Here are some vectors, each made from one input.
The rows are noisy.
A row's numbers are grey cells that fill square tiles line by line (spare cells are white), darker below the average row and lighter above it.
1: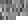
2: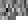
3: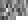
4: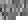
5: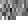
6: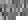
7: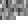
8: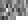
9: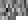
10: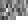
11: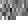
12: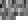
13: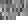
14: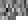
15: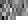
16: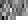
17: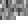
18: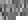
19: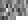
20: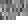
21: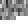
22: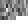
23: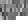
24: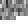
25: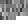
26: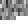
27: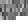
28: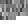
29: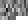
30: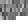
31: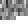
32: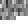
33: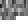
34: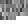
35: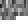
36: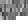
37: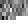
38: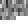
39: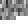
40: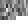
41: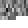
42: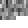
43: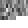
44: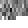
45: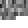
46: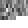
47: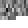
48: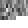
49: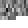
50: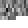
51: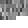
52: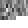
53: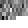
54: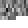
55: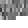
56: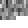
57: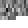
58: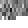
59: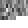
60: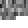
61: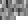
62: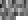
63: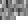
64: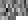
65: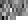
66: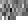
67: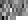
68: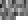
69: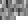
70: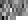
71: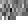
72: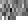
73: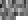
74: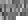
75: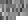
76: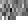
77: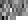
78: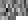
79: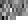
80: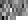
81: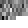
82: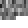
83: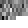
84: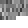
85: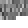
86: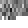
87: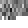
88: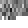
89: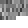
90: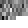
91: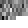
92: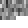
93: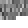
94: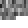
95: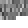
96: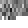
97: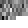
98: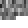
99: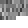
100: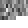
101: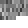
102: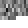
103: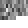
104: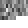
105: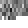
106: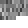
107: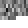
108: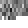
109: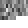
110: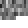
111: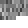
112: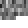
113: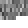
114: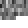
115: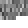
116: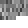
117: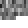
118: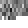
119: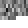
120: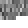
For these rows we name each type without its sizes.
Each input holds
three true/false values.
